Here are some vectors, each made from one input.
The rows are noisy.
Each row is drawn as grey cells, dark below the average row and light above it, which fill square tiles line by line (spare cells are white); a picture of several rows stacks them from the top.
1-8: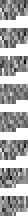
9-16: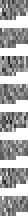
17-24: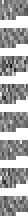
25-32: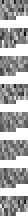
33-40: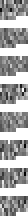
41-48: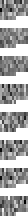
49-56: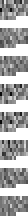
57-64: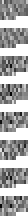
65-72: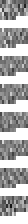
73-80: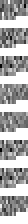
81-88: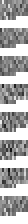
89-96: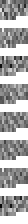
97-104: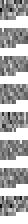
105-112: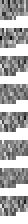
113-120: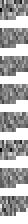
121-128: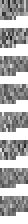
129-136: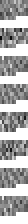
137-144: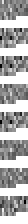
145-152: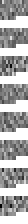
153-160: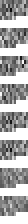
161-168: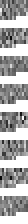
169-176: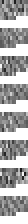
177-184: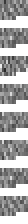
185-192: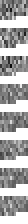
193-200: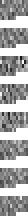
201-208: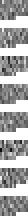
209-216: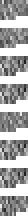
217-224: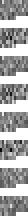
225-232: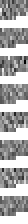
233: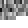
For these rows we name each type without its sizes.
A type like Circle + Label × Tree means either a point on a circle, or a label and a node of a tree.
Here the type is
Bool × Bool × Bool + Tree + Unit.
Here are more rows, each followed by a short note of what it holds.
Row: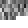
three true/false values
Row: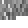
a node of a tree
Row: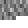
a node of a tree
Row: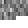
a node of a tree
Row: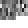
a fixed value
